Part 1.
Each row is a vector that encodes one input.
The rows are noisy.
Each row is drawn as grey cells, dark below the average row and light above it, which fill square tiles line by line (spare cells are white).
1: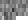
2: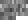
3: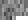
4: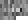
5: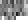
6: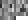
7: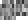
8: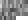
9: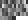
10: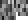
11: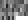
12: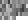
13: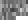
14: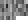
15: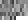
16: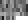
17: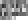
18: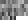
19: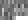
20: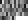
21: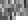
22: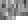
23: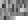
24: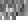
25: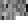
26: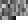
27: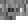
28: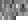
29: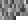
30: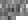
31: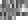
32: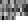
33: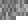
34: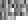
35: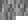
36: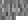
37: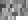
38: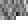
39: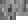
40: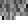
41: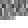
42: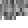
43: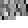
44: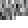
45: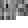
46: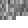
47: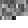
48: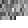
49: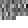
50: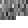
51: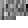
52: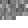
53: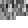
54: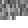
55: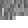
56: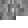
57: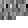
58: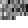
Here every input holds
either one of 7 labels, or a point on a 4-point line.
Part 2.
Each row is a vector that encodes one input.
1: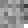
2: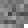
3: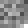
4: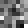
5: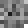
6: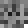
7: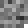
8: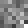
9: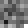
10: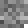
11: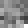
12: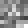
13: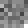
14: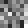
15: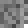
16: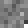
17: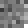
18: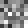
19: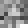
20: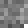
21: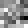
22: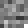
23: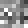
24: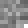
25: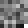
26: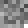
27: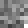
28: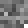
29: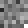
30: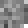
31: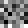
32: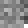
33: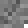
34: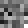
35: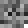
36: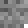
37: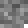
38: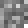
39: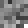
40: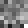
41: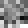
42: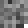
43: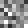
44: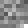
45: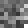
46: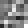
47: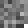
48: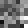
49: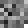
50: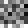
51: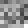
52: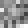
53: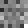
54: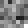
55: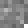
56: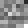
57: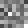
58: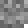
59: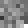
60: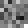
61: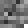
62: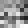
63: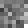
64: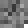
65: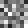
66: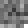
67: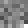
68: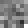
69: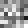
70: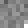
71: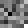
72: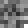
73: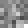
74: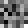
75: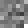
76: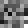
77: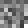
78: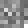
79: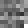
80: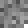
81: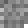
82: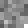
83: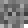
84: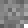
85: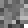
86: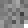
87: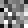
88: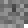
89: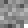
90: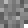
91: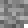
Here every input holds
a list of up to two points on a 7-point line.
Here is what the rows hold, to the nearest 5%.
All of them are lists of up to two points on a 7-point line: about 10% are empty, 35% hold one and 55% two.
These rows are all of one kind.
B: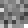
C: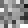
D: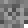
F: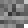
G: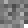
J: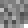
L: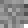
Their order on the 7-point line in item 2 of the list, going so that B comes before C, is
J, B, L, D, C, F, G.
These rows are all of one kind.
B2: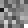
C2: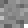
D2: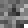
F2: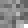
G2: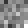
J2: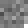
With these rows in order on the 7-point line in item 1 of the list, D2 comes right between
B2 and F2.
